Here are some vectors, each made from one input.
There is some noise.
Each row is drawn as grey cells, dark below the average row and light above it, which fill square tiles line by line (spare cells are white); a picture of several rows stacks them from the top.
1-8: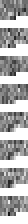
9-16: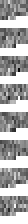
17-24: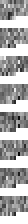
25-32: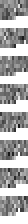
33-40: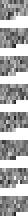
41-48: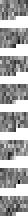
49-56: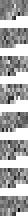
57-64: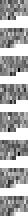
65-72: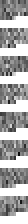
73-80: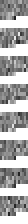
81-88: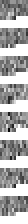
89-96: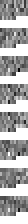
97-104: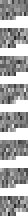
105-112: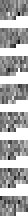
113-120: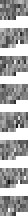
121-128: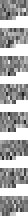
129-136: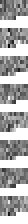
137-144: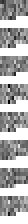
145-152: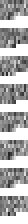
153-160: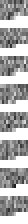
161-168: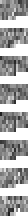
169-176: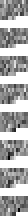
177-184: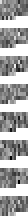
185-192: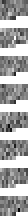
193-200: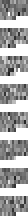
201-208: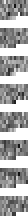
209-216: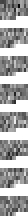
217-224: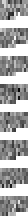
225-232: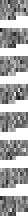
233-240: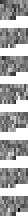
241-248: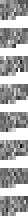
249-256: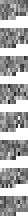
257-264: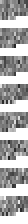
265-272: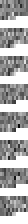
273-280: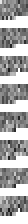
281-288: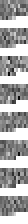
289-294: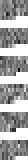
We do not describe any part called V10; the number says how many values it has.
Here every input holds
a point on a 7-point line and a true/false value, together with a list of up to two values of V10.
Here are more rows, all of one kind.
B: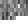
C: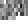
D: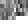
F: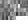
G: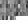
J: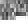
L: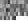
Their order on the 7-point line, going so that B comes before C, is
B, G, F, J, D, L, C.
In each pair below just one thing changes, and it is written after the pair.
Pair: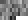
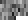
the place on the 7-point line
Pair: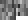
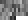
the value of V10 in item 1 of the list
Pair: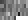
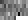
the value of V10 in item 2 of the list
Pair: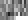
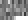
the place on the 7-point line
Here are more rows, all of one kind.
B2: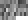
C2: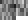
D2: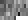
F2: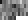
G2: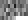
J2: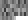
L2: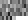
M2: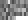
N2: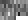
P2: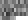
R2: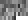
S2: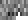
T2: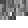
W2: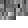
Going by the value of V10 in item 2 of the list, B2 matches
D2, M2, N2 and T2.
